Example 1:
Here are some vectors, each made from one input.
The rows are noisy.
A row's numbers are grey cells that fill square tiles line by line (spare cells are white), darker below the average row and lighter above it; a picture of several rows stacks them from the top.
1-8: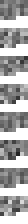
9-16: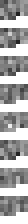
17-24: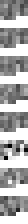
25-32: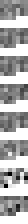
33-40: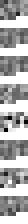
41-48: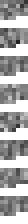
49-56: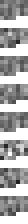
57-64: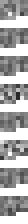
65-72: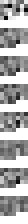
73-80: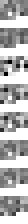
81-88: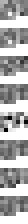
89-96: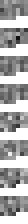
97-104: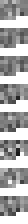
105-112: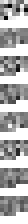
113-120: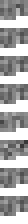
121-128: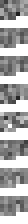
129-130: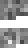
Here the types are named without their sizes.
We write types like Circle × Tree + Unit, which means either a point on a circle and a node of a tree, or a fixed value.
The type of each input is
List(Line).
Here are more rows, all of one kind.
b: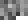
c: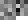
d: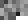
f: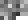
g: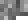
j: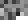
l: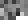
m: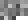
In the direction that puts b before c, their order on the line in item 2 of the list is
f, d, j, l, b, m, c, g.
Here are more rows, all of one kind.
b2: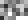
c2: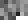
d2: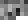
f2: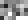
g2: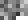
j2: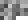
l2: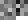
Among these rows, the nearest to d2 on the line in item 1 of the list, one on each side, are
c2 and l2.
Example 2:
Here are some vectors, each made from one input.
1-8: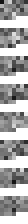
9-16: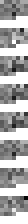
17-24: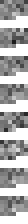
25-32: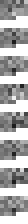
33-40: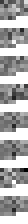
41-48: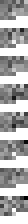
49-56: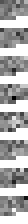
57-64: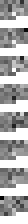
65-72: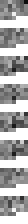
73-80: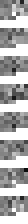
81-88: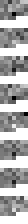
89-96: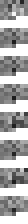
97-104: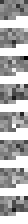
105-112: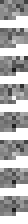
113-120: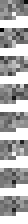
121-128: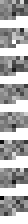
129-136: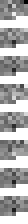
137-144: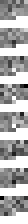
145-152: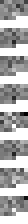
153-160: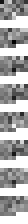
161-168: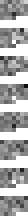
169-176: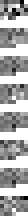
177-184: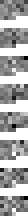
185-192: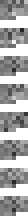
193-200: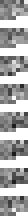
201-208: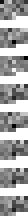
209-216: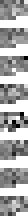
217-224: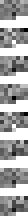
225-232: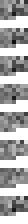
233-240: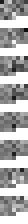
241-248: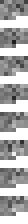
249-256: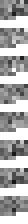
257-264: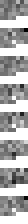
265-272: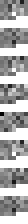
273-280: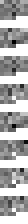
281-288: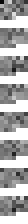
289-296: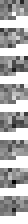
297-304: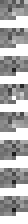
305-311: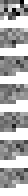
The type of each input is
List2(Line5).
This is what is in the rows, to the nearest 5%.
All of them are lists of up to two points on a 5-point line: a few are empty, 45% hold one and 55% two.
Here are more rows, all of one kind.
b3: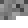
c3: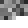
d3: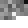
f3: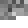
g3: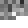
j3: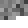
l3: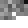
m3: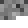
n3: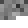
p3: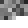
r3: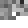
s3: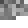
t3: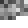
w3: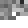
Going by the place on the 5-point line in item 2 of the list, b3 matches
m3, n3 and s3.
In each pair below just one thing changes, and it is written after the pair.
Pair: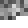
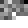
the place on the 5-point line in item 1 of the list
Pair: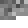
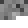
the place on the 5-point line in item 1 of the list
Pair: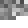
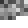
the place on the 5-point line in item 1 of the list
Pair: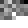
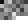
the place on the 5-point line in item 2 of the list
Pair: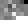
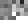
the place on the 5-point line in item 1 of the list
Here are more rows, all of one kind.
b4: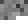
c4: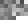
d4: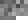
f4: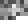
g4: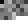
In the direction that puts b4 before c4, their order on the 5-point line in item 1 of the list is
g4, b4, d4, c4, f4.
